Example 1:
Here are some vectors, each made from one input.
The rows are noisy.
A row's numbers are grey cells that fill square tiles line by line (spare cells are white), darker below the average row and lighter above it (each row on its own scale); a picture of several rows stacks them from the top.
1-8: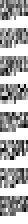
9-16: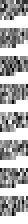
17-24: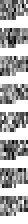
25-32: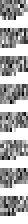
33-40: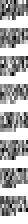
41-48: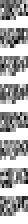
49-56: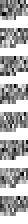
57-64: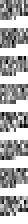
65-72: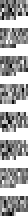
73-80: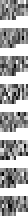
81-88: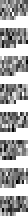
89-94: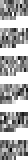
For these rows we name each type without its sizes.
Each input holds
a point on a circle, together with either a label, or four true/false values.
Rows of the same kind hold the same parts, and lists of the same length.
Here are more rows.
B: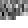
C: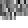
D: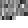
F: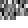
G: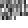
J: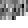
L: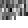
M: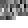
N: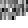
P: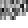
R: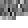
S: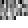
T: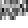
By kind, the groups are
B, C, F, G, J, L, N, P, R, S, T
D, M

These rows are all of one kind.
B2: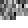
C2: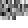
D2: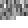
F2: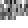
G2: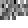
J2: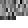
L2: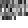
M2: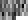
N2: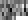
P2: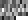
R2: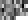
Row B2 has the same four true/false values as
L2, M2 and P2.
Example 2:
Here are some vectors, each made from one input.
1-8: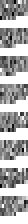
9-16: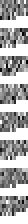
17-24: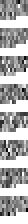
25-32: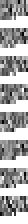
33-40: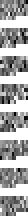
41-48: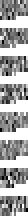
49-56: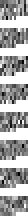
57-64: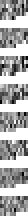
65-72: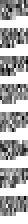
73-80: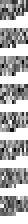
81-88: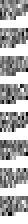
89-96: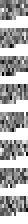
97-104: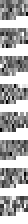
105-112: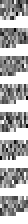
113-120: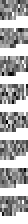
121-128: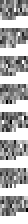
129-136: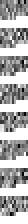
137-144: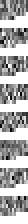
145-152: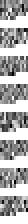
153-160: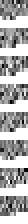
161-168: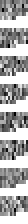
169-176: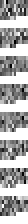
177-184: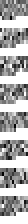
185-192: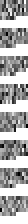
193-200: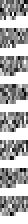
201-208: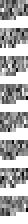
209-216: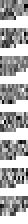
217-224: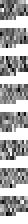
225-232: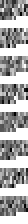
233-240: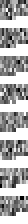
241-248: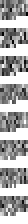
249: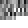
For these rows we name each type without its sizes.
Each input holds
a node of a tree, together with either a point on a circle, or a label.
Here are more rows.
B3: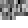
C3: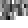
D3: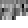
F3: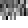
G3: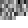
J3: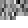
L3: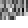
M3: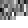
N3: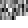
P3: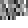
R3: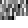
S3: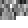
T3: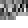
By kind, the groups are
B3, C3, G3, L3, M3, P3, R3, S3, T3
D3, F3, J3, N3

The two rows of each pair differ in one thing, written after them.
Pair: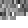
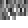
the node of the tree
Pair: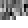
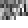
the node of the tree
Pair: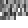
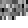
the place on the circle
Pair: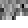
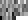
the place on the circle
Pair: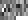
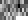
the place on the circle
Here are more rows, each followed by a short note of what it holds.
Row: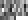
a point on a circle and a node of a tree
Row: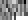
a point on a circle and a node of a tree
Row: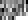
a label and a node of a tree
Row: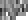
a point on a circle and a node of a tree
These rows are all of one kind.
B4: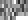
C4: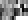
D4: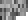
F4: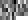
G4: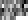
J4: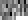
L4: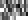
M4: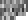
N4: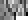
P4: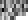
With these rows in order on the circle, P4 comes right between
J4 and N4.
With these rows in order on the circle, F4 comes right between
G4 and L4.
